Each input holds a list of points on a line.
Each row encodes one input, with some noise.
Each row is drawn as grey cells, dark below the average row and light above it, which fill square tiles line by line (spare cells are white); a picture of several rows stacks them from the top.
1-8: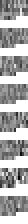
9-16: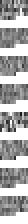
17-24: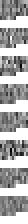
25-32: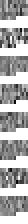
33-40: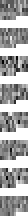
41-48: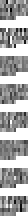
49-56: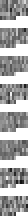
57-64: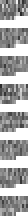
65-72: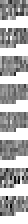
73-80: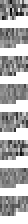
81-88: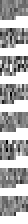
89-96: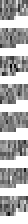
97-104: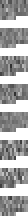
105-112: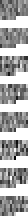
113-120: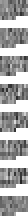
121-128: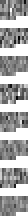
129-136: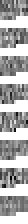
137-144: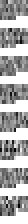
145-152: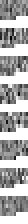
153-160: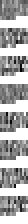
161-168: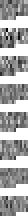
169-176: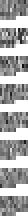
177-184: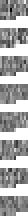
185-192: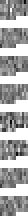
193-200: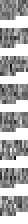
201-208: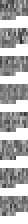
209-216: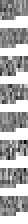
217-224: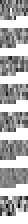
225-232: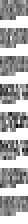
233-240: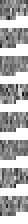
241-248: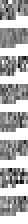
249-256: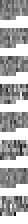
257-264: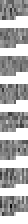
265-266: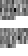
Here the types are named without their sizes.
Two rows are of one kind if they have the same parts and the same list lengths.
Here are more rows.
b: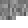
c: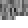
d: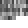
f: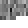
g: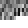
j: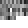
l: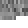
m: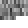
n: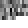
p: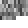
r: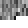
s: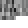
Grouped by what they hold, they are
b, c, d, j, l, n, s
f, m, p, r
g

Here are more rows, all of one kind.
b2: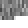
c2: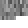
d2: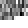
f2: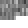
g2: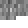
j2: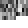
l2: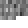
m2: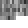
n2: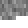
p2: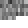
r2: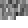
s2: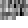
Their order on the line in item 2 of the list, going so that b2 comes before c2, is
s2, n2, l2, m2, r2, f2, j2, g2, p2, b2, c2, d2.
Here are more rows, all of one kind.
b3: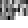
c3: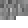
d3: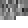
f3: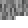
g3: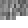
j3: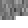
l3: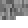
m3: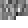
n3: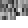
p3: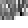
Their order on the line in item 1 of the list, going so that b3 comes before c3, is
p3, l3, j3, b3, n3, m3, f3, d3, g3, c3.
